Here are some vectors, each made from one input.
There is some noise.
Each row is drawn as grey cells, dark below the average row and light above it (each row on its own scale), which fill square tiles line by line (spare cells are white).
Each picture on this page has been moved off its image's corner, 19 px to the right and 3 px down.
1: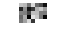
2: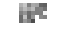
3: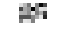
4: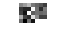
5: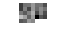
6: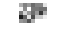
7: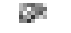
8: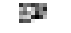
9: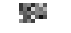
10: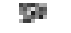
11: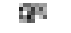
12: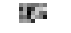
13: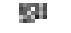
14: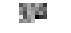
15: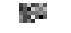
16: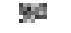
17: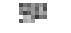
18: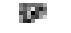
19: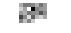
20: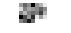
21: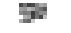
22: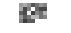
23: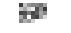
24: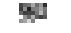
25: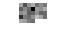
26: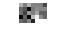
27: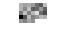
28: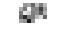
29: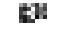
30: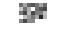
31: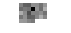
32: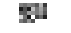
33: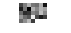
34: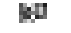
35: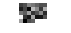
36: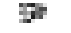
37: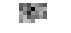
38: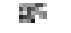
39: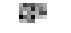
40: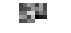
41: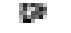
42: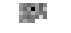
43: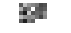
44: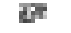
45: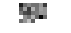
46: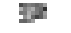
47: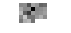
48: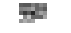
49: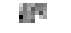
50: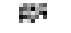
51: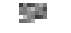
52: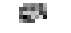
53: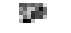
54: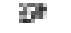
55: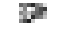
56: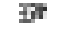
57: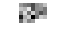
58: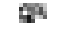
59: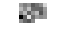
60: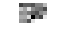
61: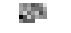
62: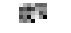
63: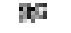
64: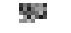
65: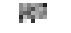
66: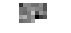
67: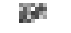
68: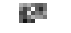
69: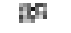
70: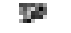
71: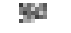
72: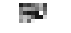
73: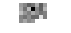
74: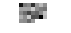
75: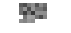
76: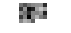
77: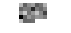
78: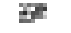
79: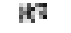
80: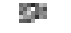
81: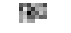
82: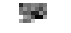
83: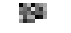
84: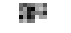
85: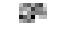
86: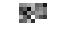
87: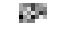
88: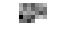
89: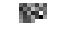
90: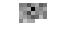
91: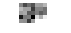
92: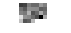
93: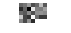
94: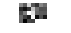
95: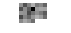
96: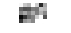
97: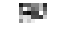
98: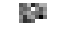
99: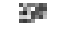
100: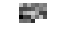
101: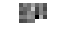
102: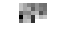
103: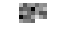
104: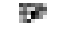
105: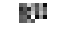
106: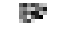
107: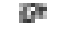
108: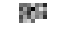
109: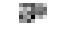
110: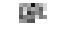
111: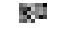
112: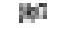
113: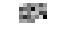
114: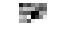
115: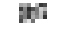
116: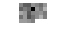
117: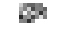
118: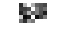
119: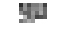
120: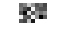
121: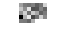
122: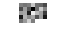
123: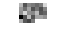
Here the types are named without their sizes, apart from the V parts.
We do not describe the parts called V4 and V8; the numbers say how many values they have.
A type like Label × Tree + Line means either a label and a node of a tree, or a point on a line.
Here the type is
(Bool × V4 + V8) × Label.
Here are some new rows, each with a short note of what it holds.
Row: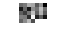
a label, a true/false value and a value of V4
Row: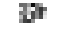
a label, a true/false value and a value of V4
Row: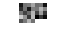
a label, a true/false value and a value of V4
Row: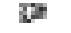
a label, a true/false value and a value of V4
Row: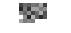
a label, a true/false value and a value of V4
